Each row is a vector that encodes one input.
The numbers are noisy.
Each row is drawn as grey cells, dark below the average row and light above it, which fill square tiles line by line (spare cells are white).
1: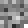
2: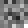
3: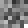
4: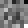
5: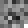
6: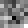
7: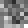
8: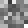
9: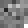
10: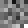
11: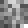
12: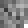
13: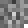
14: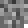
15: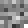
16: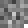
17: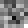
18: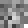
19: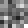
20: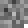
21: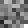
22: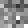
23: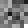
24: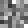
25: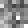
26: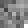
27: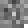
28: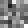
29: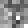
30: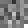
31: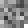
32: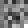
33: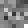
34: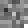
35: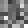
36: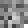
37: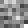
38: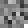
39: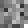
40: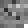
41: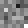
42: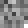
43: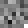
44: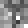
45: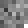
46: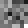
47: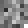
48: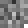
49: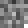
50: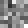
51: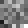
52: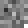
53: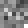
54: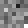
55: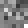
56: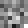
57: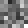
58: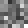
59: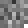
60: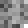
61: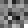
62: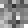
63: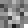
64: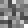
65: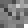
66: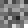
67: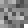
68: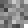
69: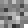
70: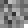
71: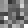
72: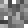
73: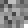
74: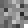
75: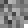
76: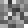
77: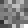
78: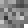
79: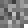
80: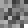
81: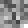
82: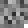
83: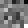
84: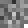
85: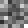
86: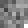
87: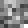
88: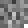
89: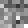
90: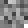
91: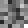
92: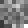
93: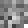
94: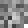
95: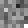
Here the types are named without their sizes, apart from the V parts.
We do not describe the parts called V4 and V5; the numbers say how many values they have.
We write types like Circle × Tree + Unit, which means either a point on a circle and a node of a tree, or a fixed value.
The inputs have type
Bool × (Line × Line + V4) × V5.
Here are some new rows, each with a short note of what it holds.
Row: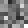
a true/false value, a value of V4 and a value of V5
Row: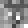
a true/false value, a value of V4 and a value of V5
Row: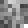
a point on each of two lines, a true/false value and a value of V5
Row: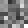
a true/false value, a value of V4 and a value of V5
